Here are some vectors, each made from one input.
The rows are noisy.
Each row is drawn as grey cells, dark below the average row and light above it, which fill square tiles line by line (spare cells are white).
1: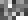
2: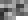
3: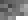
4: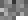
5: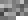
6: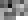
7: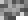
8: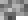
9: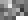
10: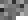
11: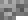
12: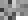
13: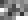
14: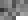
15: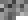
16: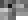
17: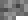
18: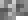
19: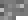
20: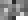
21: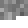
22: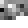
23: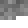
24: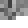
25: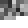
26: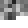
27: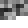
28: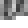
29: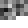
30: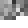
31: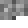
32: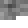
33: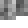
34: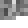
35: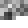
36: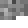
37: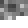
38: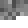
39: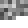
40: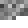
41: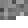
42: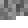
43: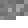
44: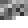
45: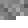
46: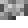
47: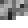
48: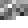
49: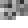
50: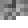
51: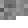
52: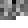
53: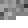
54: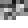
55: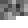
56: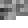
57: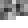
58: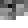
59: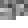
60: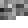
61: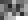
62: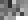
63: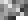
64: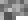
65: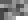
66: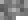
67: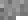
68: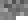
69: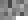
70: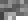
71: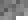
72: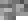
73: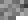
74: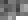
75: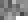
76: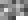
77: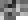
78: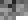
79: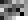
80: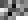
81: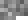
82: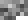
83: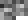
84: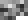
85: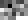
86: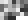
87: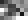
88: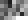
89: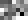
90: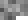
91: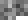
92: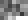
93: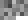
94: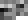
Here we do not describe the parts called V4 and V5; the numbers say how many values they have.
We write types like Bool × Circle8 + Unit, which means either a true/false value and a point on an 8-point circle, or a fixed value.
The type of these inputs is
(Bool × Circle6 + V4) × V5 + Unit.
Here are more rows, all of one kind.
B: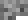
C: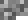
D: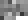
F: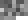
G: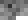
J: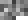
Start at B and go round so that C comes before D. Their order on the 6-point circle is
B, J, G, F, C, D.
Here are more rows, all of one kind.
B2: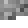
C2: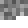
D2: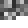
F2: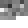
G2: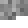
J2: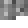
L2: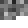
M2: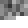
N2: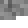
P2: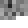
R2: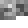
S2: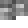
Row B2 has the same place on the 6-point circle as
C2 and S2.
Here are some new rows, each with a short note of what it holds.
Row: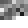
a fixed value
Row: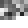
a fixed value
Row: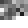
a fixed value
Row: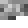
a value of V4 and a value of V5
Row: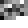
a fixed value
